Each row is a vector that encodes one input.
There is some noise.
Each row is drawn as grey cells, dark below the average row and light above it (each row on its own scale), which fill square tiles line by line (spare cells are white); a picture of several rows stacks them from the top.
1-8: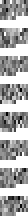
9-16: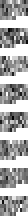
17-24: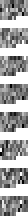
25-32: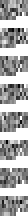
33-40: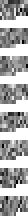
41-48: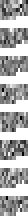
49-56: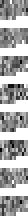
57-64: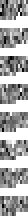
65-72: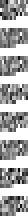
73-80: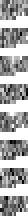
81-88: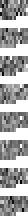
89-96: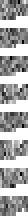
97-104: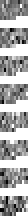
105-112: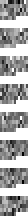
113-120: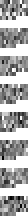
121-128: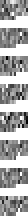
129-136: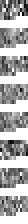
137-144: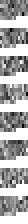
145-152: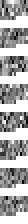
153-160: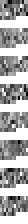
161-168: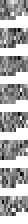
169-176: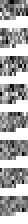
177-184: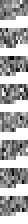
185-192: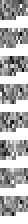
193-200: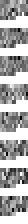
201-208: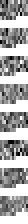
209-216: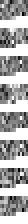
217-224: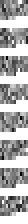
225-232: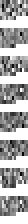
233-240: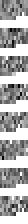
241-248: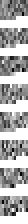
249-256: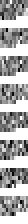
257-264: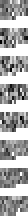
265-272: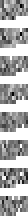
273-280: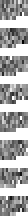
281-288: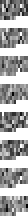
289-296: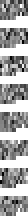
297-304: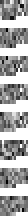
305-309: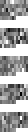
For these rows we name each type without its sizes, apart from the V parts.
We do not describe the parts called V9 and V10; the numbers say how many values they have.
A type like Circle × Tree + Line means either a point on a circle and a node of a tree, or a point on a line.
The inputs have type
(Bool × V10 + Line) × V9.
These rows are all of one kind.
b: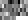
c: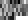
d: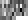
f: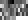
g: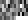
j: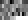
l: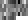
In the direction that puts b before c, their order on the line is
d, l, b, c, j, g, f.
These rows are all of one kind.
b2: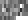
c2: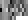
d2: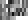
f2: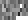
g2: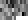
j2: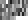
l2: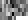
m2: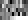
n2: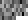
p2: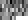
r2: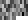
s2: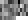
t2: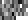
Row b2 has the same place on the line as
f2, l2, m2 and t2.
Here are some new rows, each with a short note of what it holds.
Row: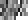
a true/false value, a value of V9 and a value of V10
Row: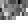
a point on a line and a value of V9
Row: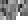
a true/false value, a value of V9 and a value of V10
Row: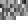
a true/false value, a value of V9 and a value of V10
